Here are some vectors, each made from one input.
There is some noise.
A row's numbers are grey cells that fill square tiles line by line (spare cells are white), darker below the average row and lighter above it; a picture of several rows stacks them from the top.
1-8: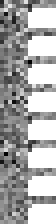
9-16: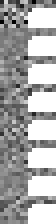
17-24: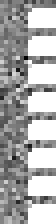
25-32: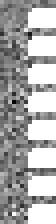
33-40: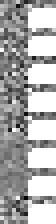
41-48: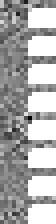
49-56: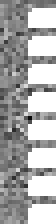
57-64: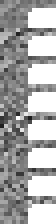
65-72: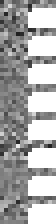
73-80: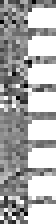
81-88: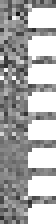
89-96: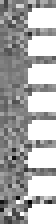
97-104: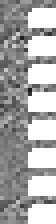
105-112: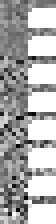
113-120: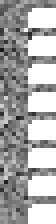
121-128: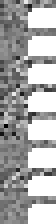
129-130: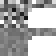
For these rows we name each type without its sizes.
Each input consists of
either a point on a line, or a node of a tree.
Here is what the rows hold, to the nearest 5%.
About 30% of them hold a point on a line. The rest hold a node of a tree.
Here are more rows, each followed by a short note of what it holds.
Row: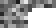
a point on a line
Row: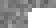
a point on a line
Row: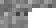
a node of a tree
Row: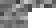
a node of a tree
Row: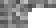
a point on a line
